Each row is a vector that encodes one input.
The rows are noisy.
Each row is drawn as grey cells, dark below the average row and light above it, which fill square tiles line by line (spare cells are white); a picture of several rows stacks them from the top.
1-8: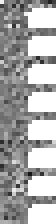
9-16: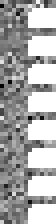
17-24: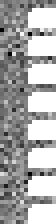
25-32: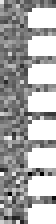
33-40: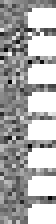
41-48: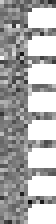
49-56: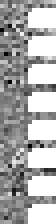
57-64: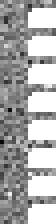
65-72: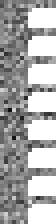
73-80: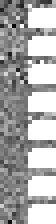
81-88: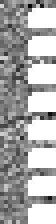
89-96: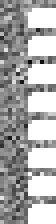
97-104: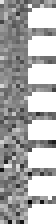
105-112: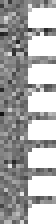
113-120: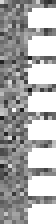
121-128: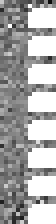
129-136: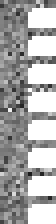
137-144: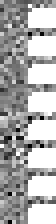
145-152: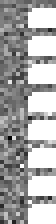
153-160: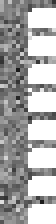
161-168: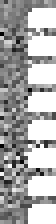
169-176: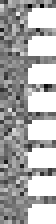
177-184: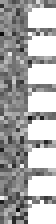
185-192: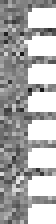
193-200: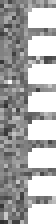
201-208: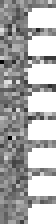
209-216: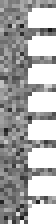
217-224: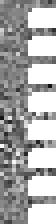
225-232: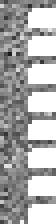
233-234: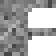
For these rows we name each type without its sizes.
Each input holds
a point on a circle, together with a list of points on a line.
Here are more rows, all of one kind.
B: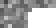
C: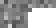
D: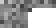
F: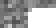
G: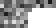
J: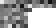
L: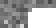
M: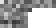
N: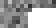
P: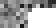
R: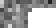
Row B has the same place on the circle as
C, D and M.
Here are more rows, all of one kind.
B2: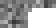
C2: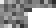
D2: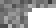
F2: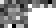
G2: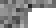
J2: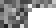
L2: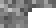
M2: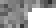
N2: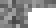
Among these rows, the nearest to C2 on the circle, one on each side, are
D2 and J2.
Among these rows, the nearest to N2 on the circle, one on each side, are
G2 and L2.
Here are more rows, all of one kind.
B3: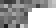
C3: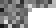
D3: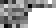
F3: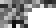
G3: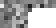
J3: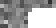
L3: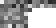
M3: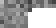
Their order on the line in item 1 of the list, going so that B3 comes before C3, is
B3, G3, D3, L3, J3, M3, C3, F3.
